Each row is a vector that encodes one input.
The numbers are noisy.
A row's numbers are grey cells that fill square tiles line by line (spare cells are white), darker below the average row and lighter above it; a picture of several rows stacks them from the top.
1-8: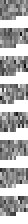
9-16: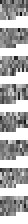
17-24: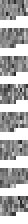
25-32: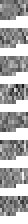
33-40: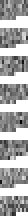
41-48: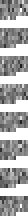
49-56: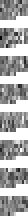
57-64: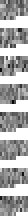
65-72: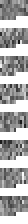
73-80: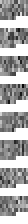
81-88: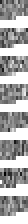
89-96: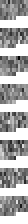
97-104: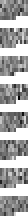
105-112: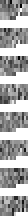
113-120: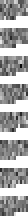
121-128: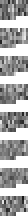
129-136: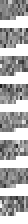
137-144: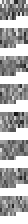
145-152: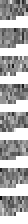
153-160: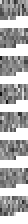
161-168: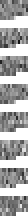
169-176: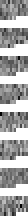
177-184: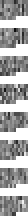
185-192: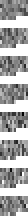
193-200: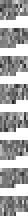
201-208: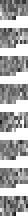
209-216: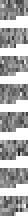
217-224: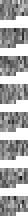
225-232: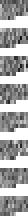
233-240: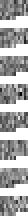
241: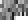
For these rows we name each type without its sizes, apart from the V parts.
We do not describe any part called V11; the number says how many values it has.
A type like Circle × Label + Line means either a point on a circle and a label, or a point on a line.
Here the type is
(Bool × Bool × Bool + Tree) × V11.
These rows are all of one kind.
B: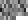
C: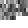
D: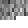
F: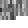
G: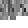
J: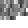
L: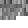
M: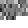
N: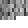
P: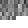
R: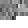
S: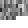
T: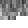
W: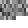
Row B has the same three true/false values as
C, F, J and M.
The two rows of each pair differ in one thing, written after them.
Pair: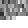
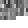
the value of V11
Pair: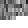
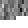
the value of V11
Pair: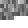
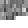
the value of V11
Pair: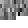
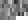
the value of V11
